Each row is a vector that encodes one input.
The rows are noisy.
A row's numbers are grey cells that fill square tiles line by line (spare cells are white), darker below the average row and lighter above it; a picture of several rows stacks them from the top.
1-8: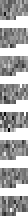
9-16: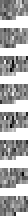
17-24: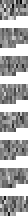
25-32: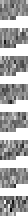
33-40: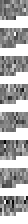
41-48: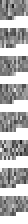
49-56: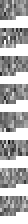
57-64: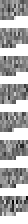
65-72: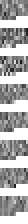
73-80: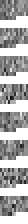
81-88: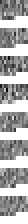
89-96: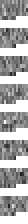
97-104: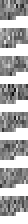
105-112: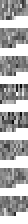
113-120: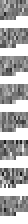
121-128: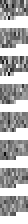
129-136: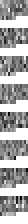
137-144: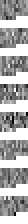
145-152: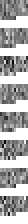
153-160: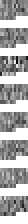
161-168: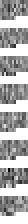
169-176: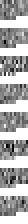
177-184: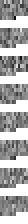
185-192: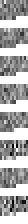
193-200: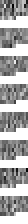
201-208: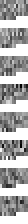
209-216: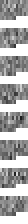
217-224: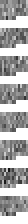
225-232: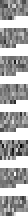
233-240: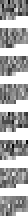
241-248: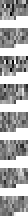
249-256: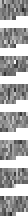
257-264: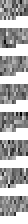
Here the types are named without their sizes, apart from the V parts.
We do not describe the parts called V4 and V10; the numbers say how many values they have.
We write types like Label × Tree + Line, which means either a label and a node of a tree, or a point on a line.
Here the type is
Label × Label × (Label × Label × V10 + V4).
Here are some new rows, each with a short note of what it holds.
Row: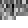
two labels and a value of V4
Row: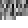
two labels and a value of V4
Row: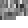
four labels and a value of V10
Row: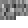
four labels and a value of V10
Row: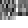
two labels and a value of V4
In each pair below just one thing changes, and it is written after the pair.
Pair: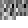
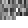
the value of V4
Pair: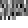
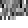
one of the two labels
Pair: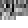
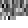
the value of V4
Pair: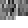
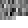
one of the two labels
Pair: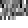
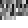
the value of V4
